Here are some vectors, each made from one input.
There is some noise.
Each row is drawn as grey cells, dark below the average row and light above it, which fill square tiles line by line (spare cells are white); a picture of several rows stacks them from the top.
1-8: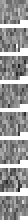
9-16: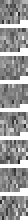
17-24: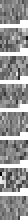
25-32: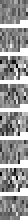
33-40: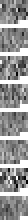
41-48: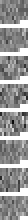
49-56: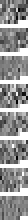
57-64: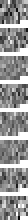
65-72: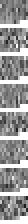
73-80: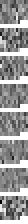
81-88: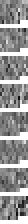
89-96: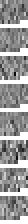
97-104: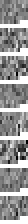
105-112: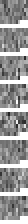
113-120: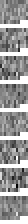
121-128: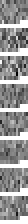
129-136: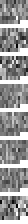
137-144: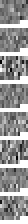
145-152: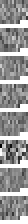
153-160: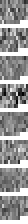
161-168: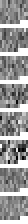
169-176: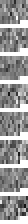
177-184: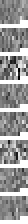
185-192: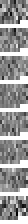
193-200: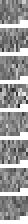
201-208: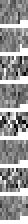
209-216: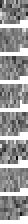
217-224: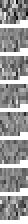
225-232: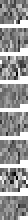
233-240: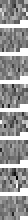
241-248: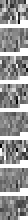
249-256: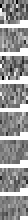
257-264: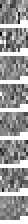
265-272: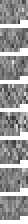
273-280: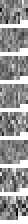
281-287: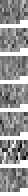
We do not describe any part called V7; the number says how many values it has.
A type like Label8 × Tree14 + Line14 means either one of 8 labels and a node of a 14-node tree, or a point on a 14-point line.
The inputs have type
(Bool × Bool × Bool + List3(V7)) × Tree10 + Line3 × Line5.
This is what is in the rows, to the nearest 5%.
About 5% of them hold a point on a 3-point line and a point on a 5-point line. The rest hold a node of a 10-node tree, together with either three true/false values, or a list of up to three values of V7.
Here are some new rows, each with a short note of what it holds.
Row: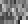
a node of a 10-node tree and three true/false values
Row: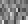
a node of a 10-node tree, together with a list of one item
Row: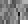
a node of a 10-node tree, together with a list of three items
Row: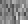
a node of a 10-node tree, together with the empty list
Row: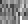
a node of a 10-node tree, together with the empty list
